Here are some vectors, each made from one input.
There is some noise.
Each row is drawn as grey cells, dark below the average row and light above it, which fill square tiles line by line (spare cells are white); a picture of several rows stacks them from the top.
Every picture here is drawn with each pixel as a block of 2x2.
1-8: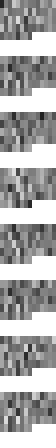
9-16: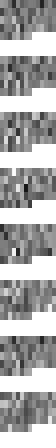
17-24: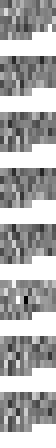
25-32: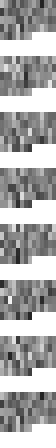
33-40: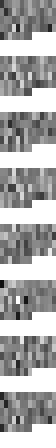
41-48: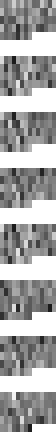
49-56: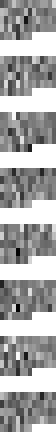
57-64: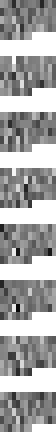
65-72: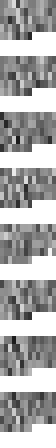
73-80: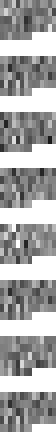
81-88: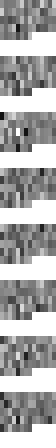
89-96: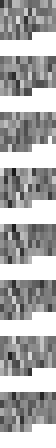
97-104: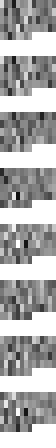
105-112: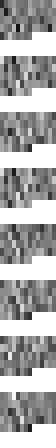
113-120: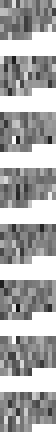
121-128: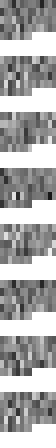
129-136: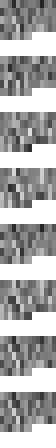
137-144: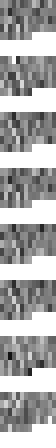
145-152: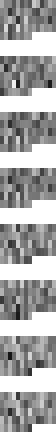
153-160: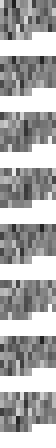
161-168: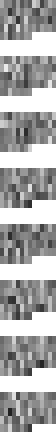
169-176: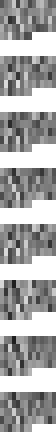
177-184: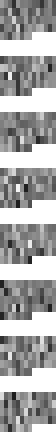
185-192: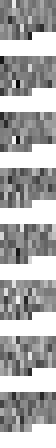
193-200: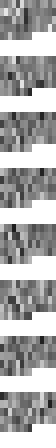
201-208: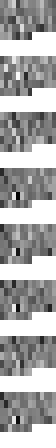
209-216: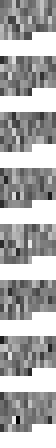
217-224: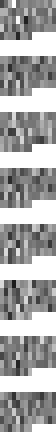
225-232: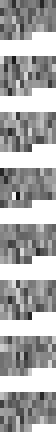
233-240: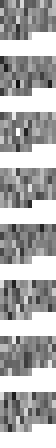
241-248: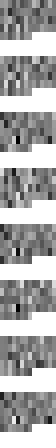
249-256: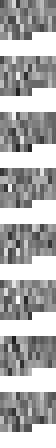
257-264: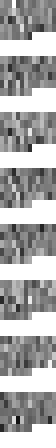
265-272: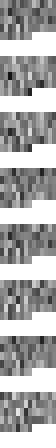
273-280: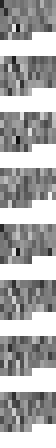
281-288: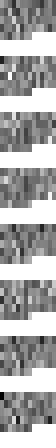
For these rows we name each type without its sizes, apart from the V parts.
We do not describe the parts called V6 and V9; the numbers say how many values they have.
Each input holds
either a point on a line, or a node of a tree, a value of V6 and a value of V9.
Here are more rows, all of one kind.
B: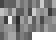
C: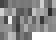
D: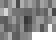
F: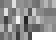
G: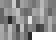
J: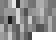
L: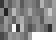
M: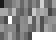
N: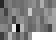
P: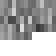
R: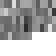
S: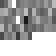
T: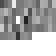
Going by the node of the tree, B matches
C and P.
